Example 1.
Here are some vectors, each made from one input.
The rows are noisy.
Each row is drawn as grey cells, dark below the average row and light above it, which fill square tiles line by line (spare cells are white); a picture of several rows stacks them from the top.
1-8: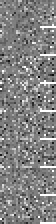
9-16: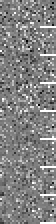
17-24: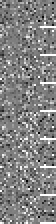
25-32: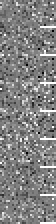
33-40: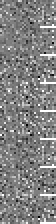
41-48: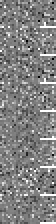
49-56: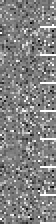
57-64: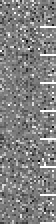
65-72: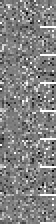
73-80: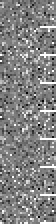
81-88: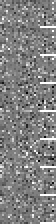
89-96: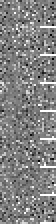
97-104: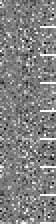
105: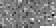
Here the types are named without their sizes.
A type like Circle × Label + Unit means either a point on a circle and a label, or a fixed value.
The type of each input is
Bool × (Tree + Unit).
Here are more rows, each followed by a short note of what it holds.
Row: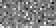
a node of a tree and a true/false value
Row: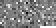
a true/false value
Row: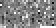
a true/false value
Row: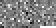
a true/false value
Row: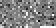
a node of a tree and a true/false value
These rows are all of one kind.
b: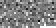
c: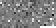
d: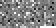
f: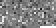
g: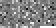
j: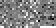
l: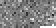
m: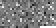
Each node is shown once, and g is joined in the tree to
c and d.
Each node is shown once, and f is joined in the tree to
j.
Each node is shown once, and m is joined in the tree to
c.
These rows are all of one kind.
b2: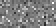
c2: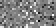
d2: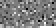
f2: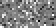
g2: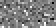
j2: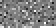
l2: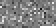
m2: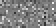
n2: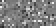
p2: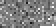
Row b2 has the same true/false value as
l2, m2, n2 and p2.
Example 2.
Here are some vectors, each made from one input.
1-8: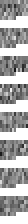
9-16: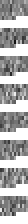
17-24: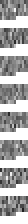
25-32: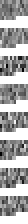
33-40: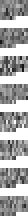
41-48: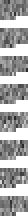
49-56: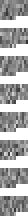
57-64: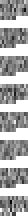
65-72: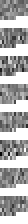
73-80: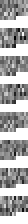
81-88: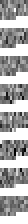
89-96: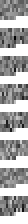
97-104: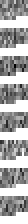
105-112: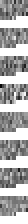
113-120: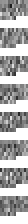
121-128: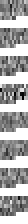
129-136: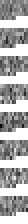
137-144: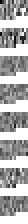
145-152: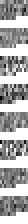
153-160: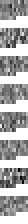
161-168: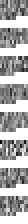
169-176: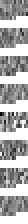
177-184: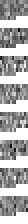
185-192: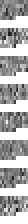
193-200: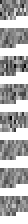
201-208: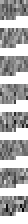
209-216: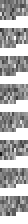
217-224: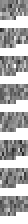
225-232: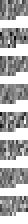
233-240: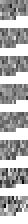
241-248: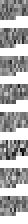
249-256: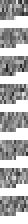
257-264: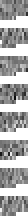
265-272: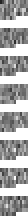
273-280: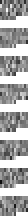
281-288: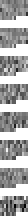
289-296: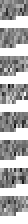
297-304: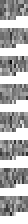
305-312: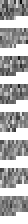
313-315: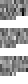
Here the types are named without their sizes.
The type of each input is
Label + Line × Line.
